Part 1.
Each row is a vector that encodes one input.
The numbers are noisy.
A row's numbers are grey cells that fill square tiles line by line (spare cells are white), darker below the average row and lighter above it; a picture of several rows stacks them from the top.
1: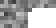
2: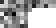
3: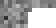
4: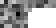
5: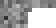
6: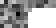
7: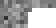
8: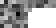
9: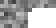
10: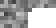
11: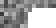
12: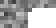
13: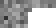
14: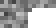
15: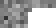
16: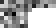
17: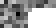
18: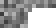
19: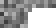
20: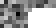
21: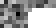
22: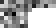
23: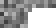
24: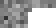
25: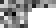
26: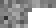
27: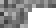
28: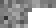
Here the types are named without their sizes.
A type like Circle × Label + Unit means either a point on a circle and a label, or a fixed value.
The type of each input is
Line.
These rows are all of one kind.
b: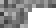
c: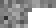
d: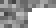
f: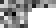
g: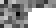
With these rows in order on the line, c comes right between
b and d.
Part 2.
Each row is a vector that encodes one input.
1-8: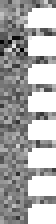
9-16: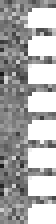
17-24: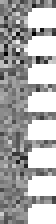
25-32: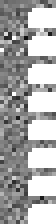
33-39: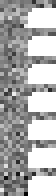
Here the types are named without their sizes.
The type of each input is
Line × Line + Unit.
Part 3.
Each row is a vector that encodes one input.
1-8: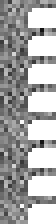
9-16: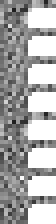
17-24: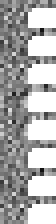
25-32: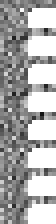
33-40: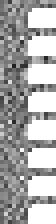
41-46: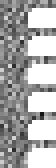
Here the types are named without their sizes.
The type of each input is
Line.
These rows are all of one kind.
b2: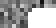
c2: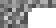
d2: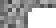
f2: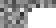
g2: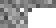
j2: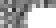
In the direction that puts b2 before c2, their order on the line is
b2, c2, d2, g2, f2, j2.
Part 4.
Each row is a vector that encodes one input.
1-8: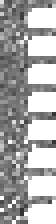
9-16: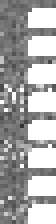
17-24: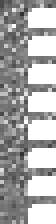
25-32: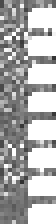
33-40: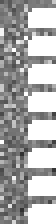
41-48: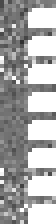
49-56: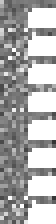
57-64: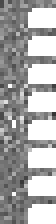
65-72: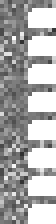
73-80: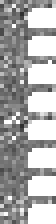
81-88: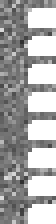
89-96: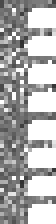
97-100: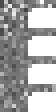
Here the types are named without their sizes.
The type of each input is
Bool × Bool × Bool.
